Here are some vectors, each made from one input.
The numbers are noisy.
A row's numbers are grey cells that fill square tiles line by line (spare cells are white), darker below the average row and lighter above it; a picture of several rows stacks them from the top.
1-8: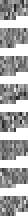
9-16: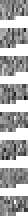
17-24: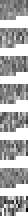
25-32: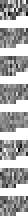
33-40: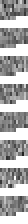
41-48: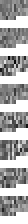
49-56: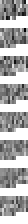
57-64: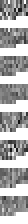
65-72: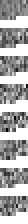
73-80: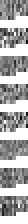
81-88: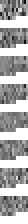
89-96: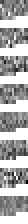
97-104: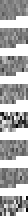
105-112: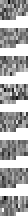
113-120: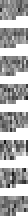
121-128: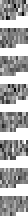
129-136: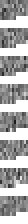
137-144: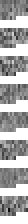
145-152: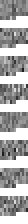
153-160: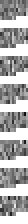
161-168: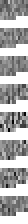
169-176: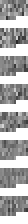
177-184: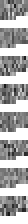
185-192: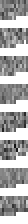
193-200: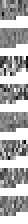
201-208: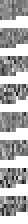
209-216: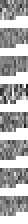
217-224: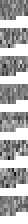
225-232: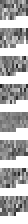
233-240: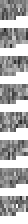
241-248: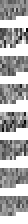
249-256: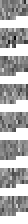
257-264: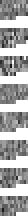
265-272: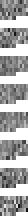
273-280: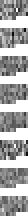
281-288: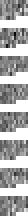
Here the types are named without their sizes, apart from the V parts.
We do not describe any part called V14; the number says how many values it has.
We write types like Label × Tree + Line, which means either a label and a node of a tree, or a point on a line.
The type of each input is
Bool × Circle × List(V14).
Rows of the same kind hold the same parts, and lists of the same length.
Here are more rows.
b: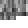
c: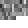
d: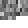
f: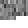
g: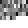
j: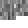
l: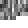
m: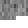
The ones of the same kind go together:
b, g
c, d, m
f, j, l

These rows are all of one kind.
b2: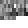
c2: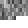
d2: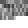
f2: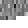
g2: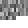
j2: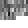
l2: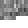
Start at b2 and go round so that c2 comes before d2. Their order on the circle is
b2, g2, f2, j2, l2, c2, d2.
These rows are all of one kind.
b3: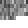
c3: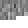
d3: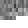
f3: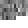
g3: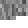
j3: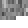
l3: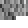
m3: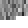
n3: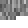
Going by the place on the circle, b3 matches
f3, m3 and n3.
